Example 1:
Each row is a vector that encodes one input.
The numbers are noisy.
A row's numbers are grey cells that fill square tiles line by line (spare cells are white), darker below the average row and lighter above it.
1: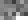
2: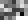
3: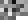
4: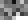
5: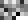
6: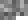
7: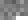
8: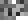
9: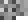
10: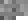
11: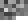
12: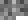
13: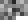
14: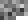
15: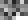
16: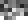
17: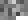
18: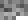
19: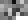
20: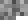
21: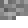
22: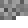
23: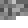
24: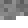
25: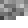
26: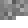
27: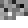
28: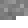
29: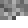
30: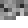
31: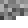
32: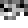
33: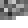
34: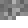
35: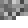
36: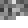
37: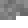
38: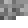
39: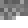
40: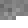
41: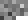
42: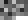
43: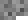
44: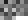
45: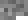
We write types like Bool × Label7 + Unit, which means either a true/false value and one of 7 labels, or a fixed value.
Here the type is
Bool × Line5.
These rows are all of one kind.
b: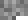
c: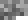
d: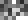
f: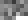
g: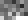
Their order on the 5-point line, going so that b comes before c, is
f, g, d, b, c.
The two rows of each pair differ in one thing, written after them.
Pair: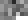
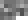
the true/false value
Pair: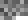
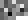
the place on the 5-point line
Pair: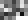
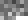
the true/false value
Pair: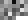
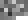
the place on the 5-point line
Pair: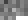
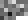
the place on the 5-point line
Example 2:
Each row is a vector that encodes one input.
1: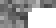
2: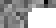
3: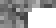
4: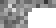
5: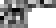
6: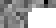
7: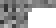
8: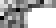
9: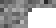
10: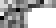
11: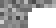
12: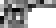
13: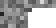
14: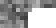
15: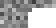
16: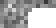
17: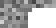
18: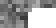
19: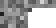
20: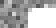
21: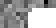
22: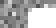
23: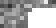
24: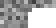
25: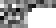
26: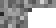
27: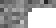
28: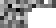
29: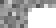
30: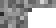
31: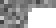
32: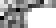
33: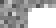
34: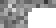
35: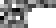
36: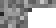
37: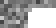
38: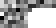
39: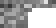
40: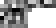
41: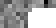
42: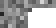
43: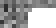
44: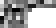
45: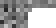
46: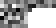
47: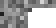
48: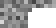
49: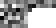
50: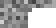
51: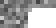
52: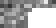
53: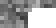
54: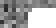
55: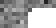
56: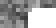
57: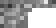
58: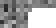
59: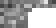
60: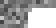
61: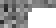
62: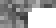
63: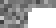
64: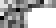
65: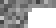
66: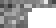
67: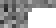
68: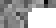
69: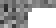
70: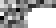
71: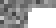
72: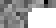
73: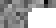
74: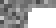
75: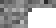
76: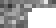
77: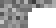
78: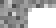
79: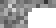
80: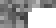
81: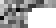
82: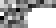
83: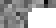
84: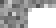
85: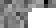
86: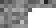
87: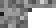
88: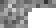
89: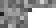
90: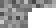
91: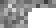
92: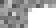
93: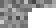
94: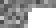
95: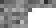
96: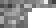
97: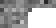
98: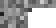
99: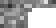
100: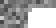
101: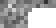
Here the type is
Bool × Circle10.
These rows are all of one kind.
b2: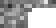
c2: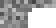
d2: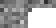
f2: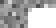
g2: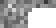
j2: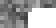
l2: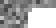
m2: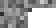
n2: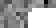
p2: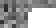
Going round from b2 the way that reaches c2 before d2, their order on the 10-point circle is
b2, m2, c2, f2, g2, d2, n2, j2, p2, l2.
